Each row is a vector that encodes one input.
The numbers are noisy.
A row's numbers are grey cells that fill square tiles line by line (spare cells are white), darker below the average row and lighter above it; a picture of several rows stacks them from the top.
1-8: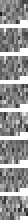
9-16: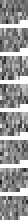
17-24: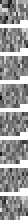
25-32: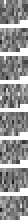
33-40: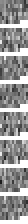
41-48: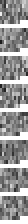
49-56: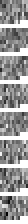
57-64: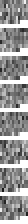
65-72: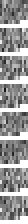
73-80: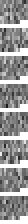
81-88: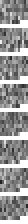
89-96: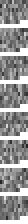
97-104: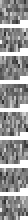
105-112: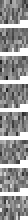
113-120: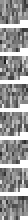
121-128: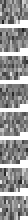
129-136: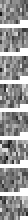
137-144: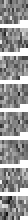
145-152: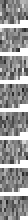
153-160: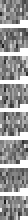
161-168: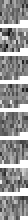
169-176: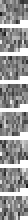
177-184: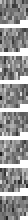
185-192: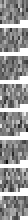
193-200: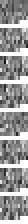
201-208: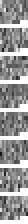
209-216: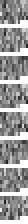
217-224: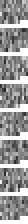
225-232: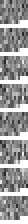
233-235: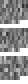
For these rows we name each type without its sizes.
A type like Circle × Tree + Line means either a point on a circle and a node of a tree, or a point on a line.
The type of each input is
Bool × Bool × Bool × Bool × Circle + Tree + Unit.
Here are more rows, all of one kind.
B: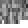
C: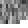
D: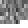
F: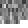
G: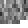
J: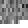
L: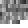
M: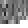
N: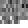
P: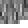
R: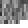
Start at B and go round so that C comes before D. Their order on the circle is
B, L, C, P, R, G, M, J, D, N, F.
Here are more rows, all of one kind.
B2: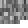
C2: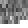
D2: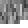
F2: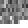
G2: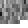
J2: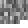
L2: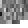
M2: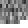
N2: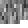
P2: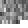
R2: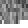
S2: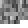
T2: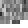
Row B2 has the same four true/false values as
G2, J2 and T2.
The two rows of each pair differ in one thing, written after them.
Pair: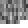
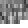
the place on the circle
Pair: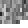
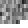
one of the four true/false values
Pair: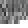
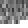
one of the four true/false values
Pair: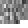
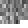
one of the four true/false values
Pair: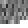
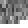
the place on the circle
